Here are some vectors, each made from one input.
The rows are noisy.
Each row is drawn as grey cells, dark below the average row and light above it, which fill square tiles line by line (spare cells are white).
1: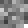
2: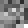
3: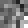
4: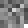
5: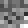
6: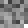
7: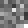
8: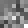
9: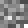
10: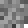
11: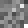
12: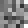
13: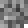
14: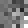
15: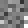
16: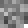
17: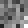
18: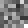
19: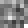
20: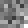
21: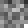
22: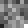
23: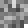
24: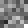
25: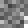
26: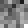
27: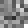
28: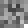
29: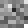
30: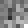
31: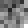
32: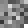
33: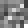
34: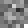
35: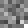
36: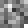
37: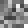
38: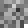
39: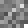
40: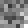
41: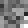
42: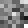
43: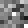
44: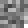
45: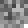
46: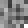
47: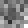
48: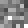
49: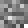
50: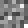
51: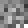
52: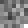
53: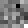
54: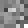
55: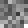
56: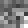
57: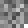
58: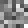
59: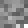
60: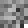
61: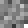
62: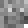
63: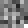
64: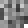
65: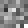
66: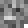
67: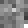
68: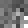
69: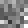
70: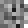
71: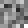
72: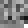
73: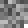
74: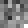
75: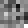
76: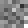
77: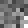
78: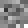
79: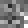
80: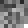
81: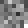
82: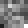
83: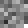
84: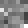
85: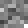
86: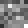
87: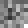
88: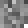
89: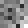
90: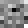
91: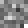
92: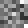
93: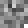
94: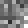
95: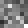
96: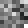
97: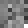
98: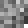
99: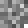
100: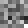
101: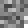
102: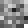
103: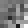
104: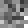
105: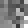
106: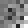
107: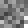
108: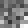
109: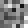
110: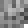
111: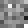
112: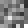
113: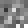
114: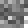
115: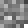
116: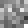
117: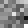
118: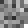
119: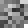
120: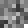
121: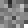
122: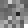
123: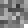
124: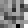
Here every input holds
a point on an 8-point line, together with either a point on each of two 3-point lines, or a point on an 8-point line.
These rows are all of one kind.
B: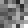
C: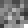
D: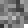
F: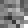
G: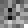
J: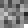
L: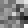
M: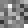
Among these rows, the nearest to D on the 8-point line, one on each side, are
J and L.
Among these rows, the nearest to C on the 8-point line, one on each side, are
G and M.
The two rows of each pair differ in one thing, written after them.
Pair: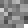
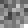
the place on the 8-point line
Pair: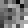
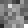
the place on the 8-point line
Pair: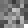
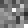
the place on one of the two 3-point lines
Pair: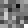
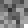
the place on the 8-point line
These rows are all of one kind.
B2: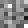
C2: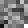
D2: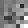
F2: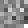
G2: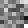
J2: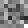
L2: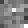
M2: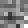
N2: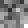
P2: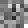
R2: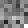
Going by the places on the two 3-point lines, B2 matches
G2 and P2.
